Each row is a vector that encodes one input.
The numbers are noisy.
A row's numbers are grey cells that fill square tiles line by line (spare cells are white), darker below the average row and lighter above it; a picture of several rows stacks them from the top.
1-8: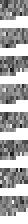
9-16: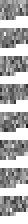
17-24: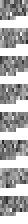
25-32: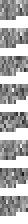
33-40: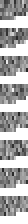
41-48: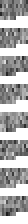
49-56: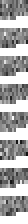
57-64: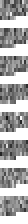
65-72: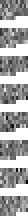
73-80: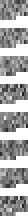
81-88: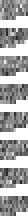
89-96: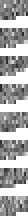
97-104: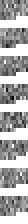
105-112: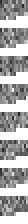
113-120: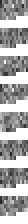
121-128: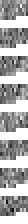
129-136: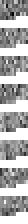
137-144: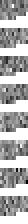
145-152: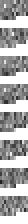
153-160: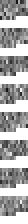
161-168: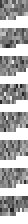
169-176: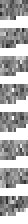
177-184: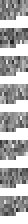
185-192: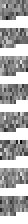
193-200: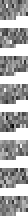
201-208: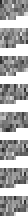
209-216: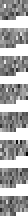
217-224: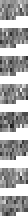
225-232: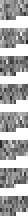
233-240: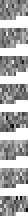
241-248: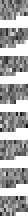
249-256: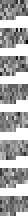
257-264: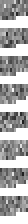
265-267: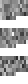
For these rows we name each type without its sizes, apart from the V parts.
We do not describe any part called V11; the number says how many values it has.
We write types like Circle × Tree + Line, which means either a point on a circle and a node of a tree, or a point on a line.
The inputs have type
Bool × Line + Label × List(V11).
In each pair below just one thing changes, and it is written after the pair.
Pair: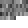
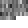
the value of V11 in item 1 of the list
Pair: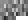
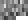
the value of V11 in item 2 of the list
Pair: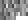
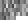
the value of V11 in item 2 of the list
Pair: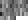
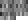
the value of V11 in item 2 of the list
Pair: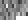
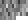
the value of V11 in item 1 of the list
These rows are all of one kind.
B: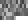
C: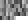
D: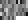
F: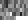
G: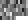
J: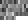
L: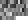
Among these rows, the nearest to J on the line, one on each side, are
C and F.
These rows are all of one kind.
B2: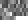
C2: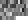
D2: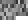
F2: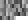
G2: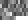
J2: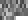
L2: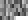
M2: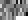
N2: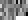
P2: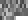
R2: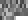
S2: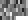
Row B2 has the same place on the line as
G2, J2, P2 and R2.
